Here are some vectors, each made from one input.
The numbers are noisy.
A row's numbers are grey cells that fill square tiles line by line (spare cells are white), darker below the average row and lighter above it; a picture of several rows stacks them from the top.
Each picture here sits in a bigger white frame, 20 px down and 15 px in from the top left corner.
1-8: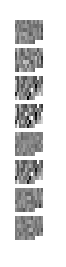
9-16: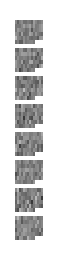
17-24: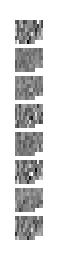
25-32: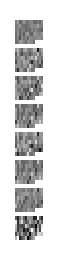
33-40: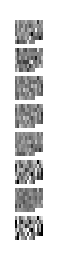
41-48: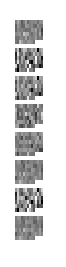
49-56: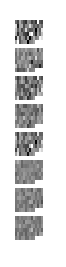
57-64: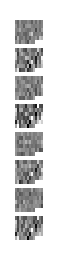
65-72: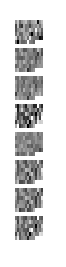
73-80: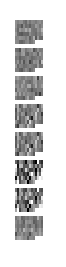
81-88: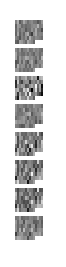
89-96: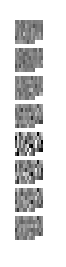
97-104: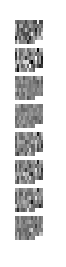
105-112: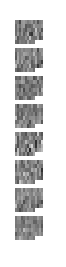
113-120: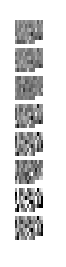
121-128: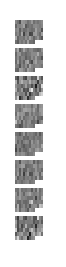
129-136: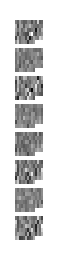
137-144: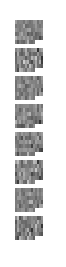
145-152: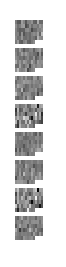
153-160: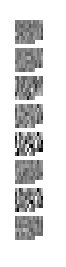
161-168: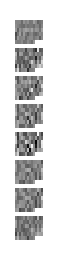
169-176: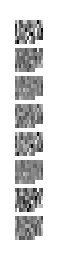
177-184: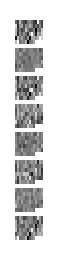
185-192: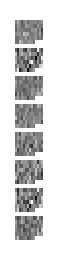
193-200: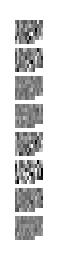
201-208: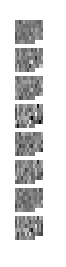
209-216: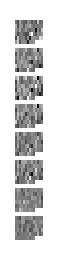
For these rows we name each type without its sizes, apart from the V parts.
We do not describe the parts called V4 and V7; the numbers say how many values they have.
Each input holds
a value of V4, together with either a point on a line, or a true/false value and a value of V7.
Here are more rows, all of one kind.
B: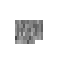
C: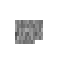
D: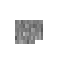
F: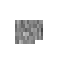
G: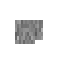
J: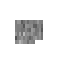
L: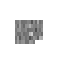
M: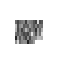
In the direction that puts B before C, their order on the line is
B, J, L, F, G, D, C, M.
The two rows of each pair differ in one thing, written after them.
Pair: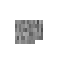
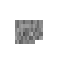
the value of V4
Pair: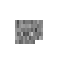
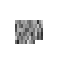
the true/false value
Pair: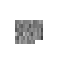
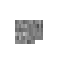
the true/false value
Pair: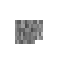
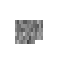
the value of V4
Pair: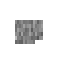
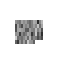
the true/false value
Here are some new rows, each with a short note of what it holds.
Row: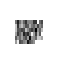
a true/false value, a value of V4 and a value of V7
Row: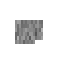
a point on a line and a value of V4
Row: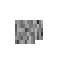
a point on a line and a value of V4
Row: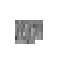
a point on a line and a value of V4
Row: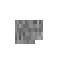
a point on a line and a value of V4
